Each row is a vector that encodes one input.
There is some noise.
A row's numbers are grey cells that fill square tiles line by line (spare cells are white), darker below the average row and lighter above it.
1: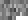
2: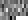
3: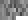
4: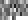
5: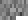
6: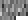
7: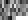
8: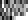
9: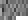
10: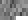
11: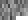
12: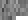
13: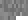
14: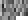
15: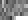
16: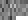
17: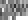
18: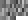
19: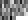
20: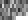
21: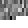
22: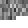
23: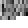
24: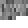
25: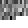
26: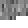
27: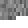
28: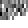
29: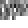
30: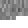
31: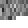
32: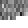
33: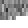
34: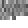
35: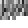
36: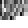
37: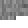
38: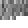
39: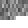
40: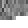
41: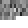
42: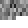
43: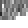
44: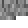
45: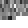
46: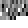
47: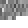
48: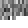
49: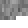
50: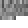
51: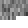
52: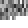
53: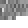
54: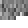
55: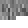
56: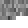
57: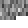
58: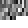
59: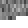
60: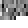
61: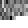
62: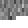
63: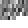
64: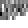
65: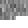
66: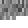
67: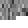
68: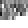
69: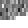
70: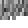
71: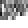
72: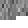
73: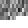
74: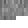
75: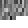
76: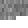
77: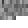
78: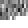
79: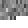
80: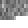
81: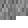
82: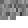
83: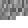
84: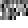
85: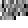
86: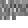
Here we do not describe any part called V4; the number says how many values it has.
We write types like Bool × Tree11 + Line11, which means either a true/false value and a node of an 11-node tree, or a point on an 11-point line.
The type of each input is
Bool × Line5 × List2(V4).
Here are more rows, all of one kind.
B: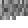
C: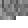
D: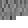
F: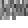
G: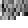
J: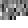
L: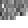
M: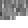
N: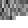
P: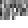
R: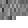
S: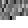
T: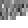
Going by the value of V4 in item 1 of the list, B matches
C and S.
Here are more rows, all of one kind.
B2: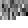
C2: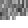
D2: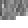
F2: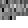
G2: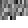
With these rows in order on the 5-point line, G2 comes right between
B2 and D2.
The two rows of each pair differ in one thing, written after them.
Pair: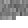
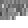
the place on the 5-point line
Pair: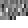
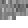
the place on the 5-point line
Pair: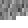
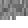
the value of V4 in item 2 of the list
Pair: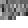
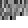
the place on the 5-point line
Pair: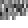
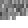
the value of V4 in item 1 of the list
